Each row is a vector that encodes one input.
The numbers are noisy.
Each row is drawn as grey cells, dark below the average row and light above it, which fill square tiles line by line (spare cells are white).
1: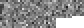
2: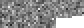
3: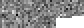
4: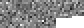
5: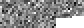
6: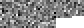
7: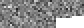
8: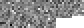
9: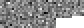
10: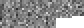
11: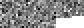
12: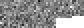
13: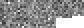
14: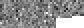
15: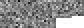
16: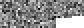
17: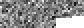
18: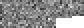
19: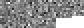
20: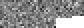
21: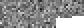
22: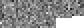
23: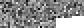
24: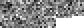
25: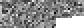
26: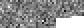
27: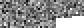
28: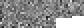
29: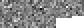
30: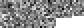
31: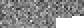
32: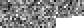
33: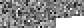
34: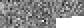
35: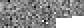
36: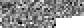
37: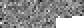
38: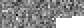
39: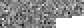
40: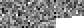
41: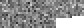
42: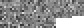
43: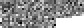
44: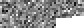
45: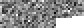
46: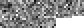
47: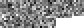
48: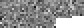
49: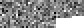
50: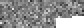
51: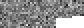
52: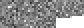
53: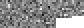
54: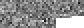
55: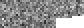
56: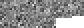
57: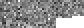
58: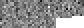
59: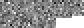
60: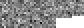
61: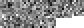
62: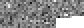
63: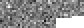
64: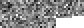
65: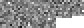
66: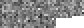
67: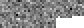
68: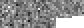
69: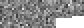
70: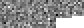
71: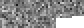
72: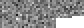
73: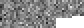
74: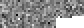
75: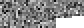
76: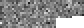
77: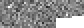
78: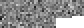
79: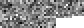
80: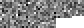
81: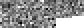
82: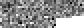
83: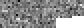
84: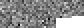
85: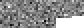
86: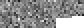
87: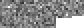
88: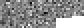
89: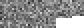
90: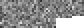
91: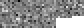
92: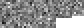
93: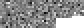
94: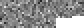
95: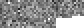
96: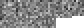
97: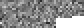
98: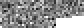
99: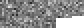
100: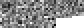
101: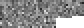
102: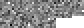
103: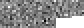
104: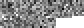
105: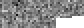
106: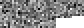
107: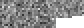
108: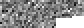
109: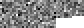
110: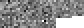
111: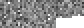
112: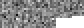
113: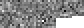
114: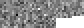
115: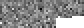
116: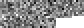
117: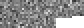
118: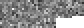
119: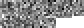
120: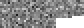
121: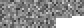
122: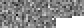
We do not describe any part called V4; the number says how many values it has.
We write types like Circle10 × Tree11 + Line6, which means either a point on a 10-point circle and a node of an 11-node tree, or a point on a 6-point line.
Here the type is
(Bool × Bool × Bool + Unit) × V4 + Line6.
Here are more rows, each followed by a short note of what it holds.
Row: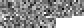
a point on a 6-point line
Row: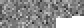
three true/false values and a value of V4
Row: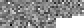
a value of V4
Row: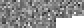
a value of V4
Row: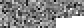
a point on a 6-point line
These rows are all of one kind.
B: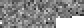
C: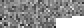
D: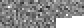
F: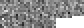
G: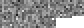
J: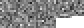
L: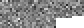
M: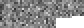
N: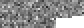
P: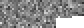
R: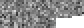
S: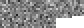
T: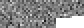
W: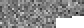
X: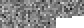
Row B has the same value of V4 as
C, M, P and W.
